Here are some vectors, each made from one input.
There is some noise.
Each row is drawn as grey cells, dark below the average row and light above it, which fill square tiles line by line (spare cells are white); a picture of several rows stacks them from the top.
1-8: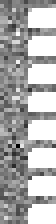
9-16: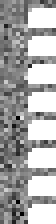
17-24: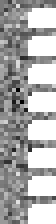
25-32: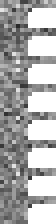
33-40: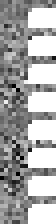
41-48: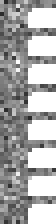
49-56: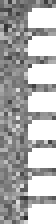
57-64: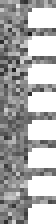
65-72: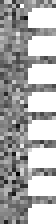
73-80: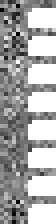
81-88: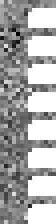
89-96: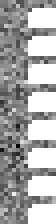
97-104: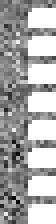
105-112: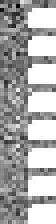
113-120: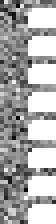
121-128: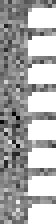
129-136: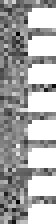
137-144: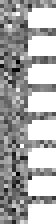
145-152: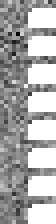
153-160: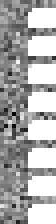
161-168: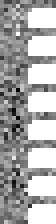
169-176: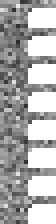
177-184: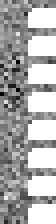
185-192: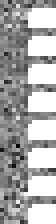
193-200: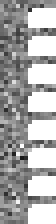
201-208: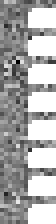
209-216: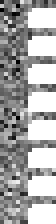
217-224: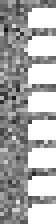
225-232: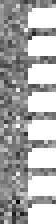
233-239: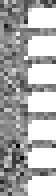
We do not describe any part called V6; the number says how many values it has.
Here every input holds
three true/false values, together with either a point on a 9-point line, or a list of up to two values of V6.
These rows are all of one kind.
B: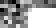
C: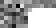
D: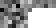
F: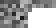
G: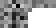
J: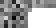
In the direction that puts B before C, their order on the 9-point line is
J, B, C, D, G, F.
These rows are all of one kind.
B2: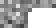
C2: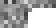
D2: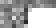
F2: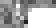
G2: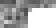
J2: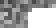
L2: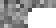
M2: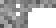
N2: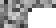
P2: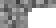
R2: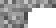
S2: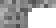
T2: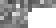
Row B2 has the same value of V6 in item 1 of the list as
L2, M2 and N2.
